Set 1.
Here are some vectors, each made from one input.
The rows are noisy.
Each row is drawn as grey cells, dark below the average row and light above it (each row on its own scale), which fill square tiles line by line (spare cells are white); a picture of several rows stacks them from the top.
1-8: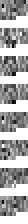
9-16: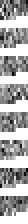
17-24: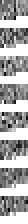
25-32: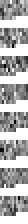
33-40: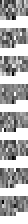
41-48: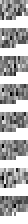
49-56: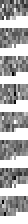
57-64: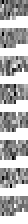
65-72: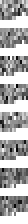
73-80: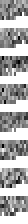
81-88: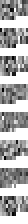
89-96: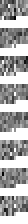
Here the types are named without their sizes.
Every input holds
a node of a tree, together with either a point on each of two lines, or a node of a tree.
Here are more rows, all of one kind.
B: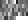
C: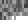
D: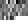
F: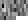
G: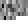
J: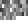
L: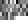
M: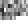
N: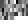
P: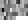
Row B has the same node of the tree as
D, L and N.
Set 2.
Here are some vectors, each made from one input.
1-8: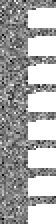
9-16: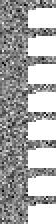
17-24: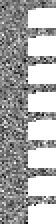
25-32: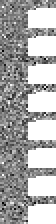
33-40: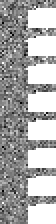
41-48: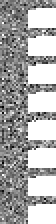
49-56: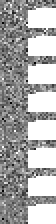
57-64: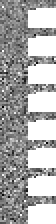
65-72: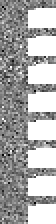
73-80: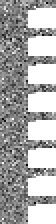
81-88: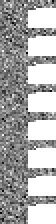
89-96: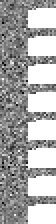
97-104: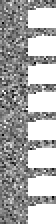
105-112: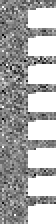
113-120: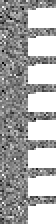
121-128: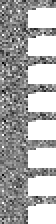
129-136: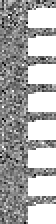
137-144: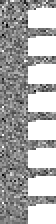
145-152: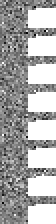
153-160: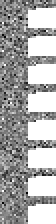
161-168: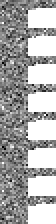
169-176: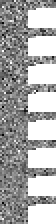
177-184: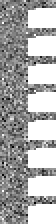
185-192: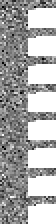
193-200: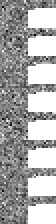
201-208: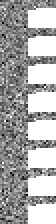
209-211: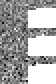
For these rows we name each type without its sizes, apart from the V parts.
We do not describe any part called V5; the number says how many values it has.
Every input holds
a point on a line, together with either a fixed value, or a true/false value and a value of V5.
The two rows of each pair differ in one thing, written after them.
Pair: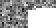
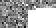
the true/false value
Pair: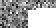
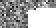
the place on the line
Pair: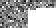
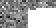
the true/false value
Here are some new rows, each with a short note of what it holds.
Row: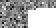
a point on a line, a true/false value and a value of V5
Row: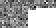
a point on a line
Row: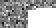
a point on a line, a true/false value and a value of V5
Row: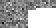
a point on a line, a true/false value and a value of V5
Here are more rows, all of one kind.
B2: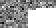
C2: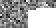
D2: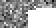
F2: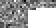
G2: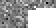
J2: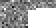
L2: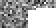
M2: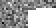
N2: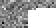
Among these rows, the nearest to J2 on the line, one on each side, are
C2 and N2.
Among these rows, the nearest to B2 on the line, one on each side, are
C2 and F2.
